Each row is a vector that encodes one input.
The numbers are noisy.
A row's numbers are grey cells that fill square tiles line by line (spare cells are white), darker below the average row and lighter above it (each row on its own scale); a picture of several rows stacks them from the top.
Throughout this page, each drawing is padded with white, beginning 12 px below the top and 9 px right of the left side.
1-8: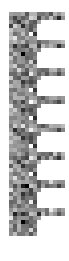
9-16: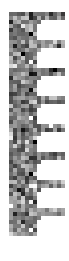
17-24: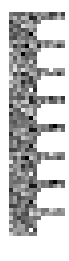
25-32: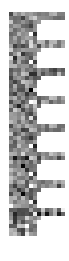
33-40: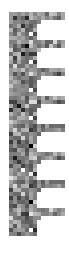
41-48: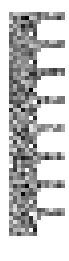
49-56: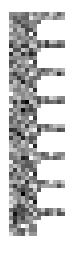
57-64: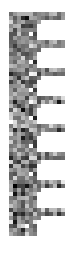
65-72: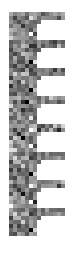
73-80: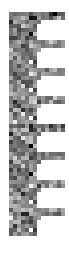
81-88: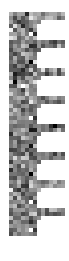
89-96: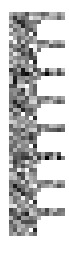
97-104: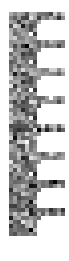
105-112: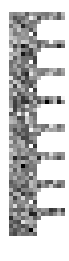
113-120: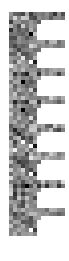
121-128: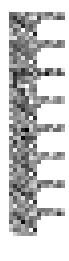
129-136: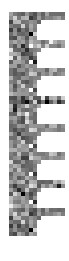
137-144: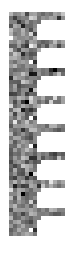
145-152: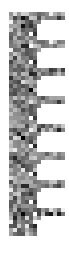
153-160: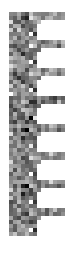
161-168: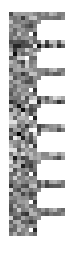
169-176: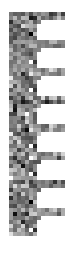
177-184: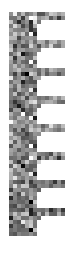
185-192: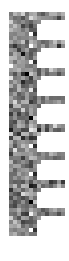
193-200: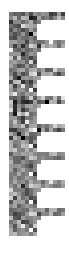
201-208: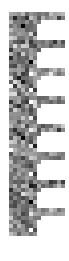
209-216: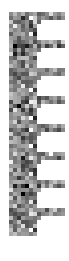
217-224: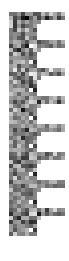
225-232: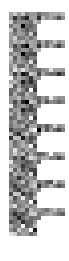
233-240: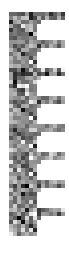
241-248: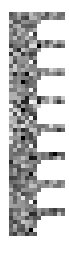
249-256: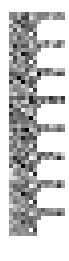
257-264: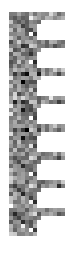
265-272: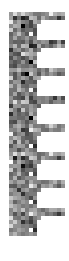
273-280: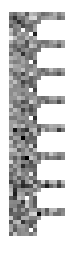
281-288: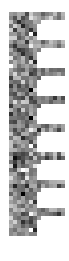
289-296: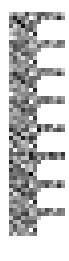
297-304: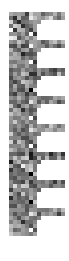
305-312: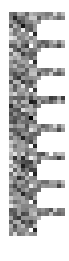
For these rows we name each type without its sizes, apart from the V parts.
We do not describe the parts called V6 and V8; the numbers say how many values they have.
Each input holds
either a point on a line, a true/false value and a value of V8, or a value of V6.
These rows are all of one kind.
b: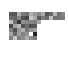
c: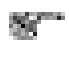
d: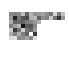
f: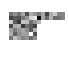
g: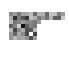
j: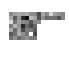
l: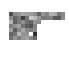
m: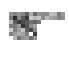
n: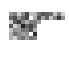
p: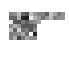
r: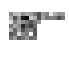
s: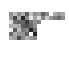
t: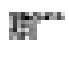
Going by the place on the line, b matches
n and t.
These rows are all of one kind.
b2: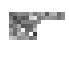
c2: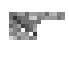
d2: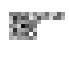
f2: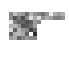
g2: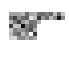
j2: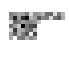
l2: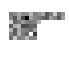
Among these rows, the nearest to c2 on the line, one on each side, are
b2 and g2.
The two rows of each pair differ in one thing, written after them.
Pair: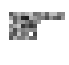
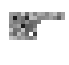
the place on the line
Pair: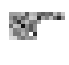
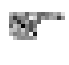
the place on the line
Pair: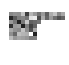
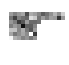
the value of V8
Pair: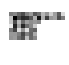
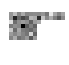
the true/false value
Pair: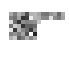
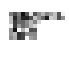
the true/false value
